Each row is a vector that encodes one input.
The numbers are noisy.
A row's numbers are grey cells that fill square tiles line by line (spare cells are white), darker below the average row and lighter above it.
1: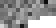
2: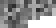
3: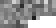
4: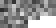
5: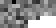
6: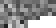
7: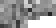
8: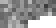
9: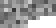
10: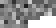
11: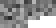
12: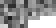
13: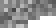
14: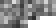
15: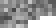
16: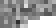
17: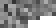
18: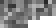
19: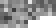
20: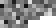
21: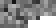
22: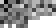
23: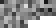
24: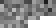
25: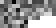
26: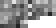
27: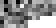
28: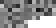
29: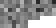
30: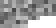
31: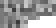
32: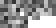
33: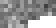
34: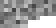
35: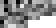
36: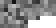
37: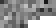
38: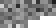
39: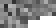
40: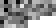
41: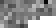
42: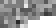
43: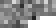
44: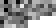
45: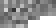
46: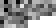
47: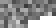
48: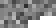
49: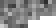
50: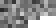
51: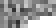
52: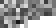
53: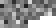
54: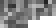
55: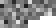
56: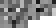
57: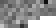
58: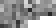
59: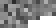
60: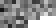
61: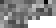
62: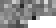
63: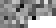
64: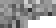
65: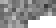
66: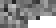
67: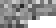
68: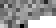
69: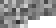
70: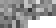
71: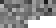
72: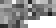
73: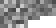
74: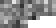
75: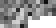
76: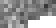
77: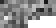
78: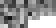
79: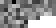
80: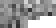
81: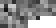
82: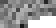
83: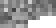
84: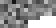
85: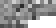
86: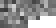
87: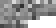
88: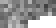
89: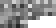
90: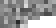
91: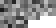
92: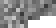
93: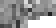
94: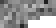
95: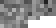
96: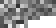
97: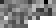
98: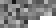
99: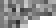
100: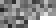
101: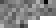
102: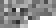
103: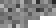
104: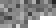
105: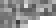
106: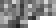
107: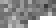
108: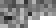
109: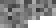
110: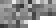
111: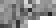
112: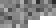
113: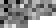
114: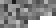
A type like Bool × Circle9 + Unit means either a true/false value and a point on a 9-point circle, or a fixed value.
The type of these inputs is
Tree16 + Unit.
